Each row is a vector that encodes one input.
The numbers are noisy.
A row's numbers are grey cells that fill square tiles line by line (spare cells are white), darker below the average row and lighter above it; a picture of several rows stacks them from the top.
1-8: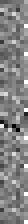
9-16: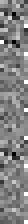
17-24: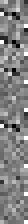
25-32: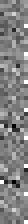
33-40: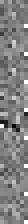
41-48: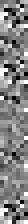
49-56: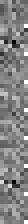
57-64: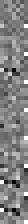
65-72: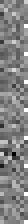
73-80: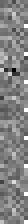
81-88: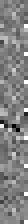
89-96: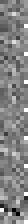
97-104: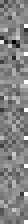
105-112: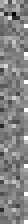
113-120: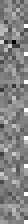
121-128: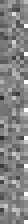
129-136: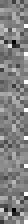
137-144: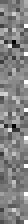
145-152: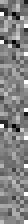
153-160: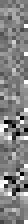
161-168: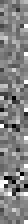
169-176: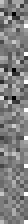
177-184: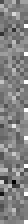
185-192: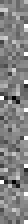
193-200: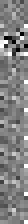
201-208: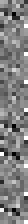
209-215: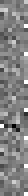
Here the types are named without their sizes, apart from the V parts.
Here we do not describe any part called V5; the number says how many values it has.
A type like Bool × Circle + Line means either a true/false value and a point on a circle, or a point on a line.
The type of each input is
List(Bool × (Line + V5)).
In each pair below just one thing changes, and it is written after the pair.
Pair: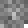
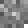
the true/false value in item 1 of the list
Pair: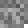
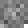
the true/false value in item 2 of the list
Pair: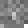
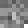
the true/false value in item 2 of the list
